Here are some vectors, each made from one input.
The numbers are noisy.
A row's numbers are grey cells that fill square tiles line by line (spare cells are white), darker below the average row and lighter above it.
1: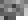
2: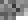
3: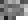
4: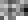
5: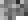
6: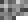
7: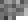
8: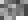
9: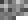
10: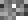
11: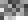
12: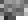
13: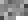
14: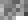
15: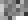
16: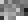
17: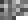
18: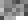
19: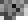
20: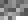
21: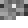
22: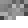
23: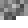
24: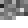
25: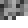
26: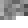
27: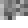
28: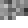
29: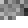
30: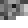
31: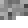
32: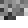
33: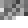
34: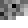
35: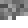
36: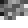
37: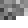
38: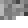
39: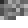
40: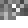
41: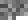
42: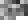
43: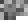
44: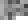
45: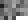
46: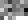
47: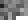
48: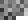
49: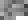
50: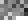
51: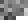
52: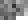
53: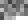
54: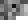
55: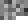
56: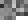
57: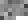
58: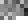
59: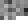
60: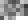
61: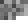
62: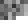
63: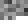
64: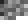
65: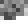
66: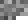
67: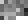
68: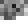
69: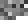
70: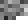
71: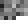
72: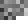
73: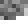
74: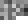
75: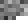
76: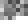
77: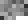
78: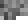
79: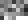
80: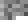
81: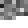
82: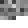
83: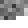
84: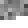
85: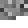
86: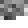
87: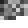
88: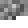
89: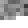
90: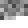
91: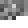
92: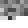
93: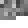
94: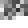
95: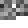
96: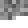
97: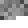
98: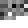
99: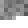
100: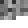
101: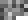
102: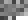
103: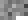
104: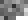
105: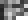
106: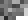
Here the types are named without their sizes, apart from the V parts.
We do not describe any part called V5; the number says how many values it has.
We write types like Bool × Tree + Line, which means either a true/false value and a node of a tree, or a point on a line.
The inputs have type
Bool × (Line + V5).
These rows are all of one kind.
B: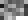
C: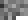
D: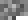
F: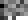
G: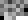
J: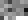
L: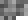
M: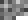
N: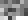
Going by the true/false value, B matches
G, J and N.
